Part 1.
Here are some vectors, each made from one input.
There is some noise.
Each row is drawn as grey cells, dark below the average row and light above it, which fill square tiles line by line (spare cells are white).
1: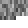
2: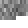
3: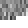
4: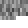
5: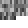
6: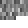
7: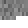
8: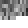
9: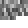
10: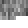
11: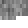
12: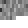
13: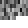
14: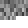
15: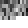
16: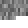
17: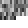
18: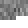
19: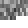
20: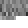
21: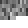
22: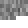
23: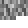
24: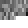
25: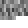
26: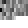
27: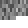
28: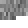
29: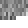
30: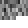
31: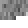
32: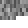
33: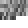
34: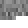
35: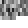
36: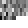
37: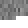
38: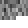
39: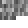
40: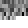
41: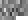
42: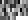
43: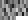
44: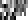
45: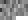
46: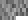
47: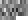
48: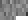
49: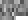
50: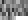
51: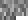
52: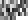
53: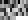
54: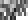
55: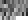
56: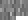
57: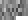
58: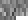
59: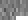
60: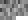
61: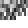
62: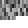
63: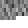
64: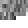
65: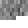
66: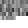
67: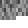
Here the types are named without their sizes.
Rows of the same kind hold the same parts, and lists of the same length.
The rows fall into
3 kinds.
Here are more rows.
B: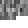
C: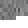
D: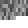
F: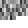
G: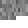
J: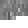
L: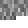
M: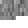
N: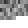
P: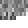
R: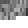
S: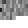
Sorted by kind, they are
B, J, L, R
C, D, G, M
F, N, P, S

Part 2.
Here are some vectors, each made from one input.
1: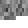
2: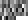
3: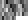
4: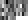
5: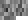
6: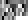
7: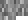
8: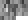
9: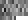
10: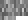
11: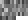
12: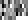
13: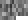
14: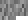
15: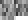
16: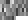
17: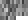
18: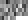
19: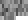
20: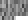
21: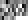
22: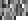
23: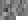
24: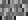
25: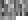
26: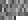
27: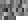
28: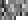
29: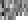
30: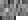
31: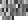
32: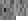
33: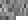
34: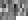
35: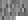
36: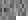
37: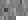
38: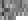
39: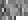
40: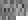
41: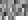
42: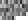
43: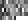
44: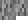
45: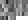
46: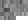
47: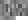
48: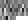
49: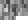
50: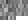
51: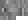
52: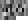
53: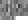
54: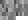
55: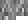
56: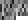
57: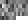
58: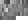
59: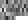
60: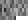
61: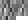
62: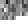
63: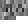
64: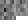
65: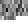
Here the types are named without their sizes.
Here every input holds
either a point on a line, or a node of a tree.
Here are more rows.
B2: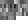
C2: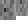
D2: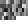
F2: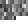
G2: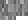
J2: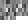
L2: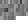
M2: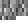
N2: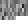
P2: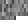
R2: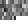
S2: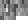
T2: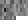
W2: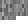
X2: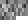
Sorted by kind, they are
B2, J2, M2, S2, X2
C2, D2, F2, G2, L2, N2, P2, R2, T2, W2

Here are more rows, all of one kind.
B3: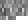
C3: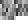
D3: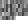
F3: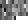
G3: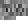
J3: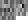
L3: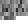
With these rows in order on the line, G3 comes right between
C3 and D3.
